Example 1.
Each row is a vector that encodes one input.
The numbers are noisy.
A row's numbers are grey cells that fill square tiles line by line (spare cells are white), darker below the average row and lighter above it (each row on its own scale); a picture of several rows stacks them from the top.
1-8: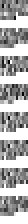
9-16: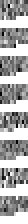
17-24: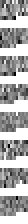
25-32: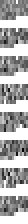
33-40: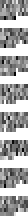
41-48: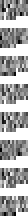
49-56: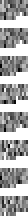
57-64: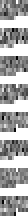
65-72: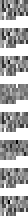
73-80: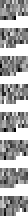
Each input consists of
either a fixed value, or three true/false values.
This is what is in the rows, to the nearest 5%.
About 10% of them hold a fixed value. The rest hold three true/false values.
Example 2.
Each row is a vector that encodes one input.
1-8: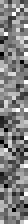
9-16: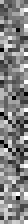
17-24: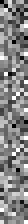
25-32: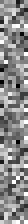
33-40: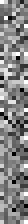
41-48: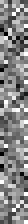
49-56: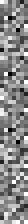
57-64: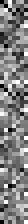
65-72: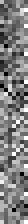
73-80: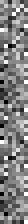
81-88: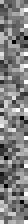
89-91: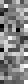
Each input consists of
a point on a 10-point line.
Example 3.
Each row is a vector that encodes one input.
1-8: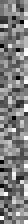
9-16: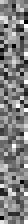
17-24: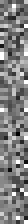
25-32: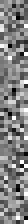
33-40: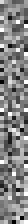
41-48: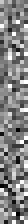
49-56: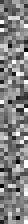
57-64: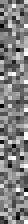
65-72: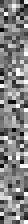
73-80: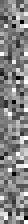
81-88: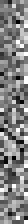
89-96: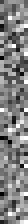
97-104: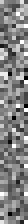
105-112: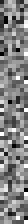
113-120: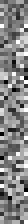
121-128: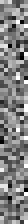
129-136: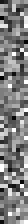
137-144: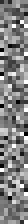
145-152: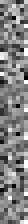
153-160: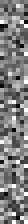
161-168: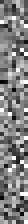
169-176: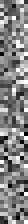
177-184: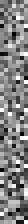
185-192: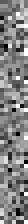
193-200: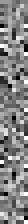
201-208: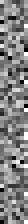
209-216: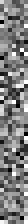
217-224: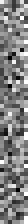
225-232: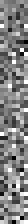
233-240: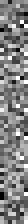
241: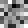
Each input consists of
four true/false values.
